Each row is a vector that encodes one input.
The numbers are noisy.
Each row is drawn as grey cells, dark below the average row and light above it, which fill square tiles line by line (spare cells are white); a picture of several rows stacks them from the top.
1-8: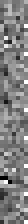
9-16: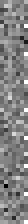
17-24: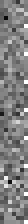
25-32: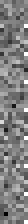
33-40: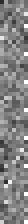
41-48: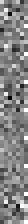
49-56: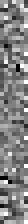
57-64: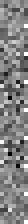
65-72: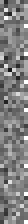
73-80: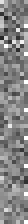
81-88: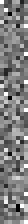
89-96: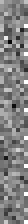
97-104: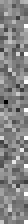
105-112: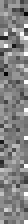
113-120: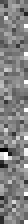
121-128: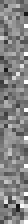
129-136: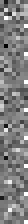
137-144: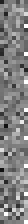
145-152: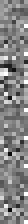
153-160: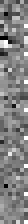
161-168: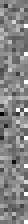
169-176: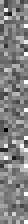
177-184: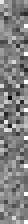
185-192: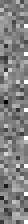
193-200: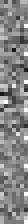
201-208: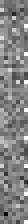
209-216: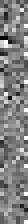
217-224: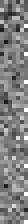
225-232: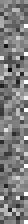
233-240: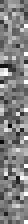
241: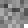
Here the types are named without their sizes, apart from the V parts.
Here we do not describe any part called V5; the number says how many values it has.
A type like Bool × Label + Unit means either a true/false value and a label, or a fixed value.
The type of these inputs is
Line + List(Line + V5) × Tree.
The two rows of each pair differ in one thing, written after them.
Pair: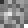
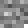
the value of V5 in item 2 of the list
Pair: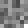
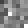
the value of V5 in item 2 of the list
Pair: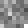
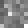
the node of the tree
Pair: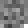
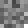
the place on the line in item 1 of the list
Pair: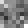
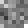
the place on the line in item 1 of the list
